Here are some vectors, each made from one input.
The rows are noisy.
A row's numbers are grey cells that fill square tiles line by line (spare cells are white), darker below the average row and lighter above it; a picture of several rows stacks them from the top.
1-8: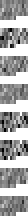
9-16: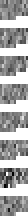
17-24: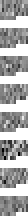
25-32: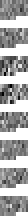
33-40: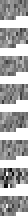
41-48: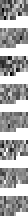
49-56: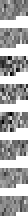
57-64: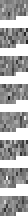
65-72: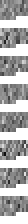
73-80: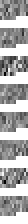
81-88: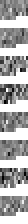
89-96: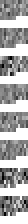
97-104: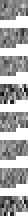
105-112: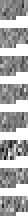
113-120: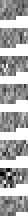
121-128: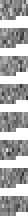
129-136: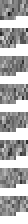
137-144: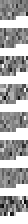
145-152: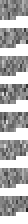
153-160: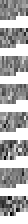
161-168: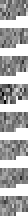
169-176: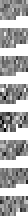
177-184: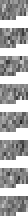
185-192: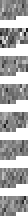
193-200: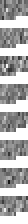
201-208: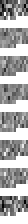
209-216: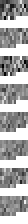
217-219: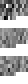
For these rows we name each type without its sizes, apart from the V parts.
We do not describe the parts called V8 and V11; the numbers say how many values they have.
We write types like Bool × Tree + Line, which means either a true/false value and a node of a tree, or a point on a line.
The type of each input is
(Circle + Tree) × V11 + V8.
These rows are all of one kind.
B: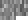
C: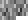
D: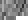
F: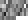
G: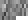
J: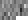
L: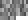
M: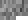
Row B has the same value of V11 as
L and M.
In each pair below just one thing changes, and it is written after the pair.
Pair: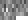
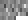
the value of V11
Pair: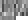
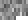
the value of V11
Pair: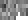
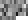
the node of the tree
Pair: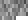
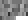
the node of the tree
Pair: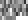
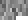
the node of the tree
